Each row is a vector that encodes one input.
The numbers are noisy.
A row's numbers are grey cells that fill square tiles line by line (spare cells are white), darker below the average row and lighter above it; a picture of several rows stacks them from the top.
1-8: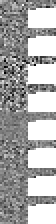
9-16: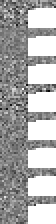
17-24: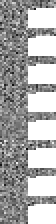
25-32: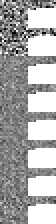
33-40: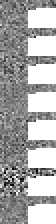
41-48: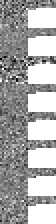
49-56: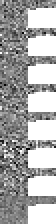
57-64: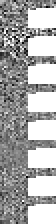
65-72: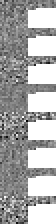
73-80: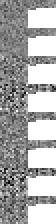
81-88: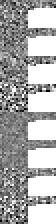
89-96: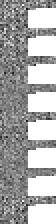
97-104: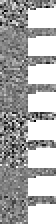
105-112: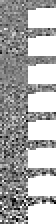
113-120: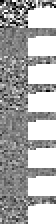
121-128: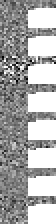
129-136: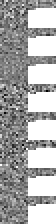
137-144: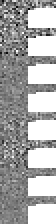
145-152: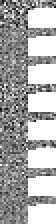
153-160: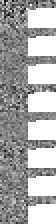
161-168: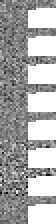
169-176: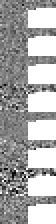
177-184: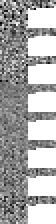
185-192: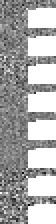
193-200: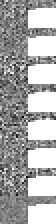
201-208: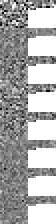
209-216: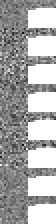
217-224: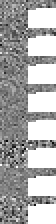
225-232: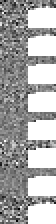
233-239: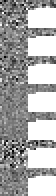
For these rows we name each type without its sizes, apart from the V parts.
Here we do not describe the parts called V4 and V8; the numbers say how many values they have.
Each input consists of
a point on a circle and a true/false value, together with either a node of a tree and a value of V4, or a list of values of V8.
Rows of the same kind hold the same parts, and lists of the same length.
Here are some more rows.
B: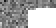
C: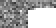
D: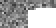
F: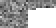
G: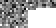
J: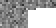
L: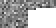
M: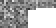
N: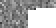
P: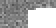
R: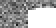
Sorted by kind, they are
B, F
C, D, P, R
G, J, L, M
N

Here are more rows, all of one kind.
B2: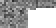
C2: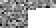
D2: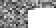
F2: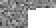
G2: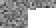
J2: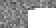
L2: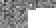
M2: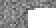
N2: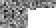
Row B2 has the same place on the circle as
D2, F2 and N2.
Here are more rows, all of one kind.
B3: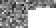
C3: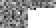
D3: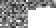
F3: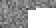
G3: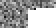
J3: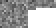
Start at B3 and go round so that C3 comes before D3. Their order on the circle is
B3, F3, C3, J3, D3, G3.
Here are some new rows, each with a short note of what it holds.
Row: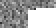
a point on a circle, a node of a tree, a true/false value and a value of V4
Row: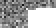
a point on a circle and a true/false value, together with a list of one item
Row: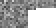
a point on a circle and a true/false value, together with the empty list
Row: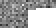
a point on a circle and a true/false value, together with a list of one item
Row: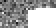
a point on a circle and a true/false value, together with a list of one item
